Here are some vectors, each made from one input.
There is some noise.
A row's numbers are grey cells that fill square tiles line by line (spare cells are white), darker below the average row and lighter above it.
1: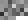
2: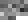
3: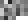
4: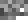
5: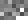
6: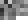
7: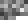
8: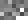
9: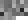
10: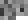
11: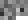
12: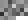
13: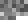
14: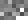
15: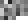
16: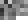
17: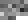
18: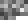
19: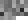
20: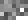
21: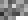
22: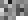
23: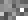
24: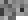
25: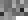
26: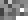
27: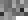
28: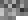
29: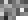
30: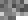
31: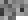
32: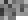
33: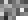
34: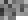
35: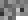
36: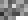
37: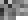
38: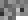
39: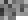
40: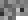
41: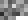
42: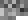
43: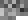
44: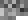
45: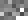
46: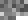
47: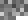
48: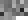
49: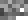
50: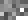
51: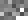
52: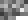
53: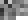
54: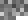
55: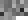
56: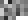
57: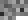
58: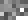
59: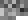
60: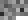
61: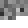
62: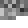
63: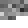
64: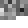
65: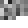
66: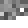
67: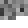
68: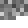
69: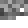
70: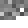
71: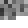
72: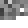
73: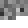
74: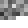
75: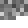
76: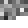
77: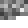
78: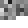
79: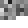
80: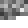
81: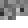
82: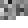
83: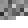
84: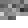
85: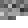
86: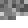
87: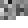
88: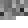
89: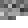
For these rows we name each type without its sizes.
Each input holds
a point on a circle and a true/false value.
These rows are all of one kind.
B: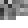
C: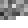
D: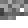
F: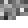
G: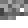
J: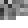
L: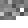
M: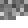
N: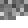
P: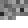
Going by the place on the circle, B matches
J, M and N.
